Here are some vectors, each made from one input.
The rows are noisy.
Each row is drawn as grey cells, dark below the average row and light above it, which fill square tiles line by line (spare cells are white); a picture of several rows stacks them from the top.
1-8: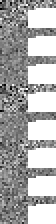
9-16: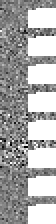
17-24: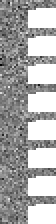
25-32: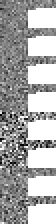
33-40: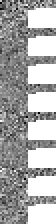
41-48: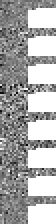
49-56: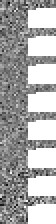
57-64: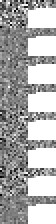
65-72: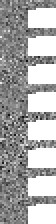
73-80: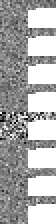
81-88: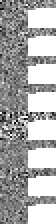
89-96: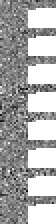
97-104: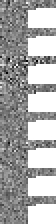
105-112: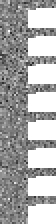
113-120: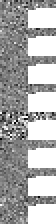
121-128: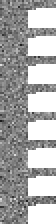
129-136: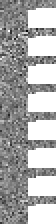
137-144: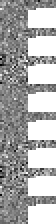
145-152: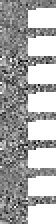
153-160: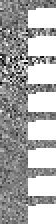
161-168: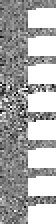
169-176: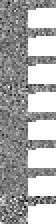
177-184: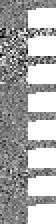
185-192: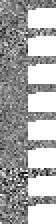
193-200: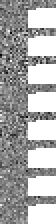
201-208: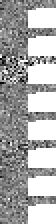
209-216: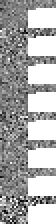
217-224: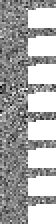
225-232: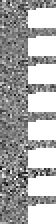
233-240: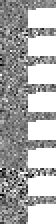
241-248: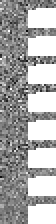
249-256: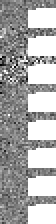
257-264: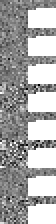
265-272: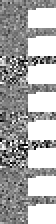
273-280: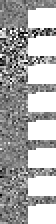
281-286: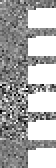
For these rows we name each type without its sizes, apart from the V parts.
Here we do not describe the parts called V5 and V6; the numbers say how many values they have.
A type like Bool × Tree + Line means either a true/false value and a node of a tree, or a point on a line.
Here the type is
(Line + V5) × (Tree × Tree + Unit) × V6.
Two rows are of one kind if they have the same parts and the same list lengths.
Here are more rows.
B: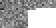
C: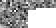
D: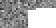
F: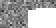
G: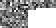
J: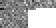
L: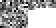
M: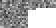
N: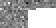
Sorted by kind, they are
B, C, D, M
F
G, J
L, N

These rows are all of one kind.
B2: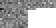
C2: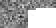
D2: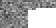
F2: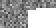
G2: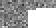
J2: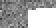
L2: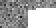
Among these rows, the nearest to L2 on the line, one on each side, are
C2 and J2.
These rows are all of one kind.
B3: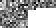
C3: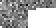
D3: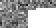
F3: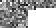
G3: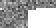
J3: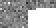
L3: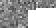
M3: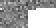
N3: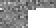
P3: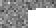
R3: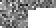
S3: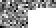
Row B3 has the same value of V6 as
C3, J3 and P3.
